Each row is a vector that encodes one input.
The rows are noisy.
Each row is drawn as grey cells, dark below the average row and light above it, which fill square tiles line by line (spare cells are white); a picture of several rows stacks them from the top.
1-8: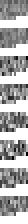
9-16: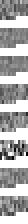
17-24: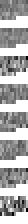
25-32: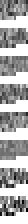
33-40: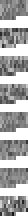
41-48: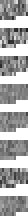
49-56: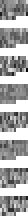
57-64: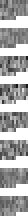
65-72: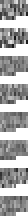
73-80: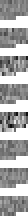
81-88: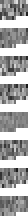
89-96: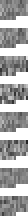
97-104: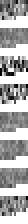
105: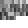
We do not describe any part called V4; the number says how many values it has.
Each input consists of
one of 5 labels, together with either a point on a 5-point line, or a list of up to two values of V4.
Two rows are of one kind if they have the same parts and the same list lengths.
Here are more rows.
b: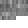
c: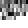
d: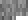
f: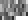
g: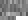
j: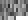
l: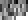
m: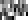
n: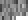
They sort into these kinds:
b, g, l
c, f
d, m, n
j

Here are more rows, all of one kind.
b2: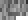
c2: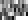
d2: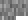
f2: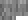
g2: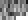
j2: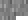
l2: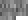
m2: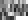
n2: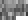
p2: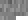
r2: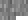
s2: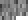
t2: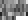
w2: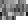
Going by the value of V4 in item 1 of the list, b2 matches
c2, j2, n2 and r2.
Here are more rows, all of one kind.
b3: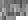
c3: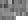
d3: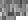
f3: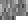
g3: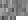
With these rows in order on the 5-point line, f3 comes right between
d3 and g3.
